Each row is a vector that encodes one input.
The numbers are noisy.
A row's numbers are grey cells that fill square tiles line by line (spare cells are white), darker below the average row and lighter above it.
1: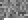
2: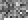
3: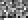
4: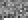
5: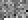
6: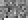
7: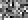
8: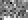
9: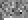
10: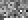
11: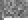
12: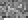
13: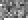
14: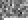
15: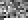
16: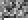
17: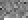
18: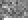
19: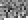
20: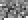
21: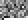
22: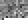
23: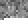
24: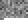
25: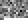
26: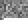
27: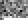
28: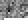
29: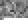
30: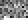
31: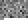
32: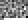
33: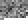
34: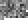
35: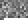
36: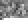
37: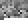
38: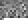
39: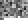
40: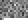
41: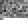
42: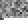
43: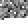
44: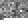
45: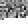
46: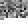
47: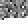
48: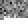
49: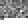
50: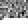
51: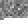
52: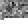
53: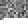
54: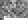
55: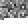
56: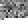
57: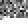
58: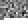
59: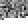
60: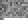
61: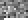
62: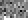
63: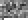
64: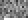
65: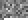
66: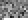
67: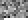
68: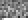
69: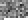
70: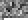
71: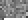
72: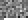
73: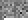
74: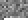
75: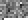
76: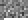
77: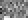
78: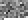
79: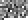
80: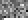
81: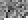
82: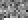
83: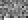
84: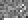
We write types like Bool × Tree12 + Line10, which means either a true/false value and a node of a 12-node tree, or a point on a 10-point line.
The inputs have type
Label5 × Line9 + Tree8.
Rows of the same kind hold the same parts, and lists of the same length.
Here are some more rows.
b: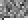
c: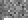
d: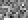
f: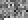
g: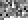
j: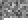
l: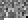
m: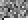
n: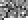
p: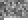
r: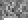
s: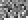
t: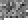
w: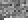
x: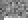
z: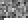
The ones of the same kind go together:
b, m, n, s, t
c, d, f, g, j, l, p, r, w, x, z

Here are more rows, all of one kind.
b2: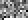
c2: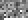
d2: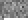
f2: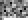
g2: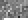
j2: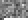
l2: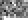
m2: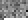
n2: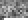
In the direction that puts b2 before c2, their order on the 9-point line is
j2, m2, b2, d2, f2, g2, l2, c2, n2.
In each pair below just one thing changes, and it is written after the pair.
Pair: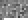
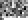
the label
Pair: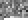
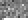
the place on the 9-point line
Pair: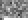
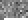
the place on the 9-point line
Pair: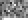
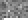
the label
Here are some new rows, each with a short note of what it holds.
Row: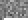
one of 5 labels and a point on a 9-point line
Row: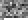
a node of an 8-node tree
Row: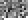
a node of an 8-node tree
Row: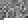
one of 5 labels and a point on a 9-point line
